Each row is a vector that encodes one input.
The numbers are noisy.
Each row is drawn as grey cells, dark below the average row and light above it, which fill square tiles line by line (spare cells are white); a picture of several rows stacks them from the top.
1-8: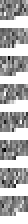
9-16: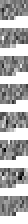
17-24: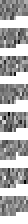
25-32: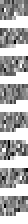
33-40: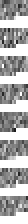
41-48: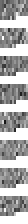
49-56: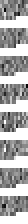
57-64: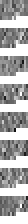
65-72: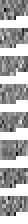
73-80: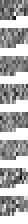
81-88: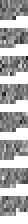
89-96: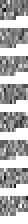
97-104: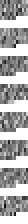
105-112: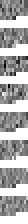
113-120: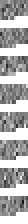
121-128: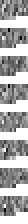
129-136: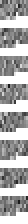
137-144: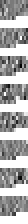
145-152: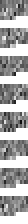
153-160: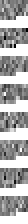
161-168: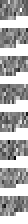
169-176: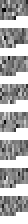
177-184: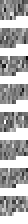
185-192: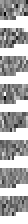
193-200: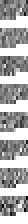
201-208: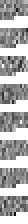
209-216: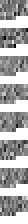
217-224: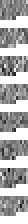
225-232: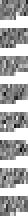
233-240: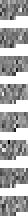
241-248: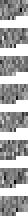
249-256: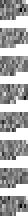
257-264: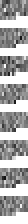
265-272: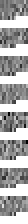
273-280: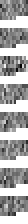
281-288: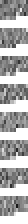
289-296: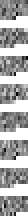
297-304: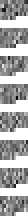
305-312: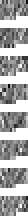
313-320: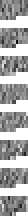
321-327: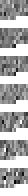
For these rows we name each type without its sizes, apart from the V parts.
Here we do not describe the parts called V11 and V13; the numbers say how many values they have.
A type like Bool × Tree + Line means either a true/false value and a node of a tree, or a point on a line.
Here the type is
Bool × Bool × Bool × V13 + Label × V11.
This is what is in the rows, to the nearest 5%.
About 40% of them hold a label and a value of V11. The rest hold three true/false values and a value of V13.
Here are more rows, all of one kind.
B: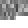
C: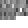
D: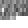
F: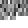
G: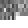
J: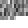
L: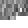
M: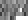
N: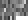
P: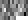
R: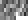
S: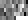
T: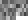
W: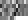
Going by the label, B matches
C, J and S.
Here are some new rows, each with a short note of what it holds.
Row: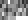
a label and a value of V11
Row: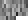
three true/false values and a value of V13
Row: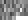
a label and a value of V11
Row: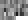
three true/false values and a value of V13
